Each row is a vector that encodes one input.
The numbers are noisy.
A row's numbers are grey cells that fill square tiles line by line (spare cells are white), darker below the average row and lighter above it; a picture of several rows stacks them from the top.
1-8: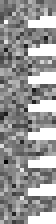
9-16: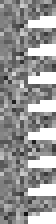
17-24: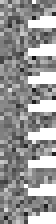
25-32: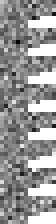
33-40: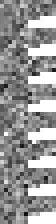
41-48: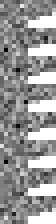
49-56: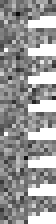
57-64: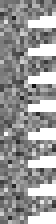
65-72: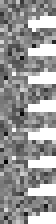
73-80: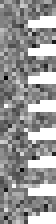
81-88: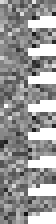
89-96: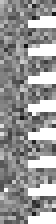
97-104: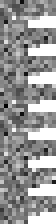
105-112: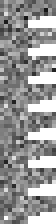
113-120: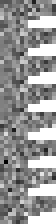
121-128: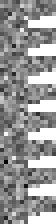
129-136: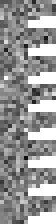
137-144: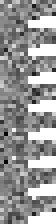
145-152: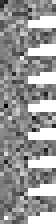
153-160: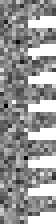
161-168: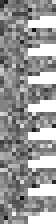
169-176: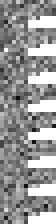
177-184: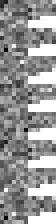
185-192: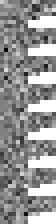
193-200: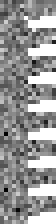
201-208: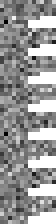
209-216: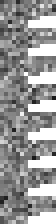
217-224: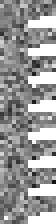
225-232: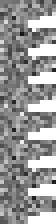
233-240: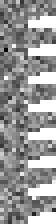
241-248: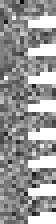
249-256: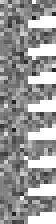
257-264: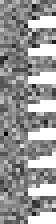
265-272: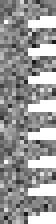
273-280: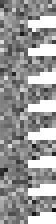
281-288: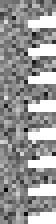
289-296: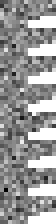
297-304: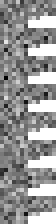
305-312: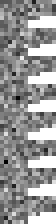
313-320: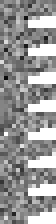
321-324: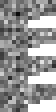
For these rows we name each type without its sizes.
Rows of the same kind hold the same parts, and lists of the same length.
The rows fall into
3 kinds.
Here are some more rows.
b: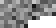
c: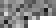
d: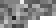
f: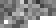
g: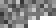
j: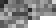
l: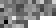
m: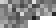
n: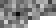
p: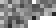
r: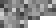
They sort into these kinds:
b, m, p
c, d, f, g, l
j, n, r

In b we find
a point on a circle.
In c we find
four true/false values.
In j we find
a label.
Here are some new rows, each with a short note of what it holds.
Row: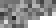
four true/false values
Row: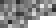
a label
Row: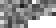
a point on a circle
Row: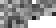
a point on a circle
